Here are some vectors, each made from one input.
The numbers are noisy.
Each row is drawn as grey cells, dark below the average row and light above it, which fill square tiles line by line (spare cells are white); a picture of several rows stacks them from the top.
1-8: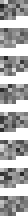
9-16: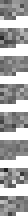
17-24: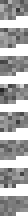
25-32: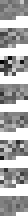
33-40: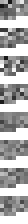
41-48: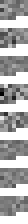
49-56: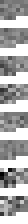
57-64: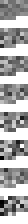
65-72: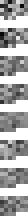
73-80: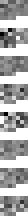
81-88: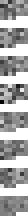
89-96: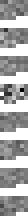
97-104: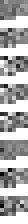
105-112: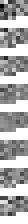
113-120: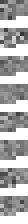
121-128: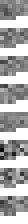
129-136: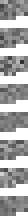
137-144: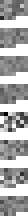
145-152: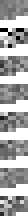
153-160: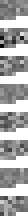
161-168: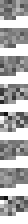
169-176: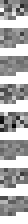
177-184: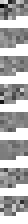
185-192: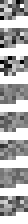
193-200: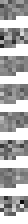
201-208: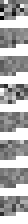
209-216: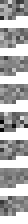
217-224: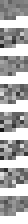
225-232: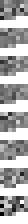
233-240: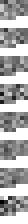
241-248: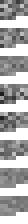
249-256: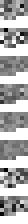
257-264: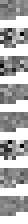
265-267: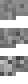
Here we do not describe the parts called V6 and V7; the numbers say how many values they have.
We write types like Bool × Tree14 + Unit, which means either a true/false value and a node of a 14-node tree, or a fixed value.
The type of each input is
(Bool × Circle10 + V6) × (Line8 + V7).
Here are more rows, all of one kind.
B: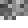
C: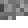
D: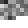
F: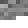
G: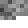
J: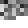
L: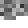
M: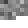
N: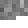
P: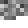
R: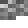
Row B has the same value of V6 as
D, G and P.
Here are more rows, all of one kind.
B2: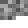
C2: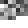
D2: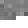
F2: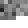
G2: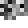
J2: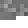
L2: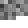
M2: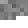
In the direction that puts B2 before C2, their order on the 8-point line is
J2, G2, B2, D2, F2, L2, C2, M2.
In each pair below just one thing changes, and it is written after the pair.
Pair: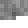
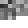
the true/false value
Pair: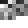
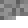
the true/false value
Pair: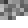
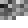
the value of V7
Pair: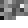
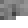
the value of V7
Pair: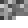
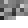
the place on the 10-point circle
